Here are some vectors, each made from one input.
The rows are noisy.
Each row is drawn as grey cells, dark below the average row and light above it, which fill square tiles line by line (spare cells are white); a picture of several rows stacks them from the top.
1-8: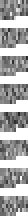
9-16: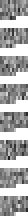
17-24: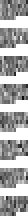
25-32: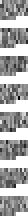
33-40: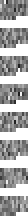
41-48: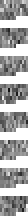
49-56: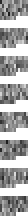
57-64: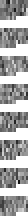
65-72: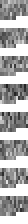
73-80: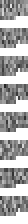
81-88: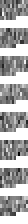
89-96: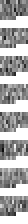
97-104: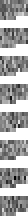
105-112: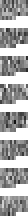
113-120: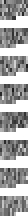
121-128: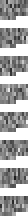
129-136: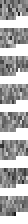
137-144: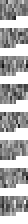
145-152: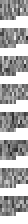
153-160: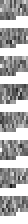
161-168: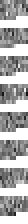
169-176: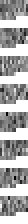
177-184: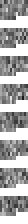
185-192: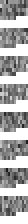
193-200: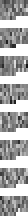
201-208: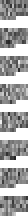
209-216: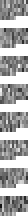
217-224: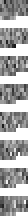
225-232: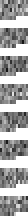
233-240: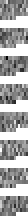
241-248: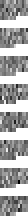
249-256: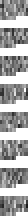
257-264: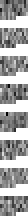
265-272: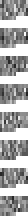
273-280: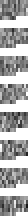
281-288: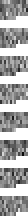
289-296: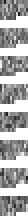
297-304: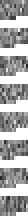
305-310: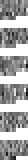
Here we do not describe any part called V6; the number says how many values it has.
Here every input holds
either a point on each of two 13-point circles, or a value of V6.
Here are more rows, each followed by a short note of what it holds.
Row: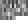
a point on each of two 13-point circles
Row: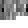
a value of V6
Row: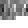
a value of V6
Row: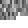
a value of V6
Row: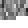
a value of V6
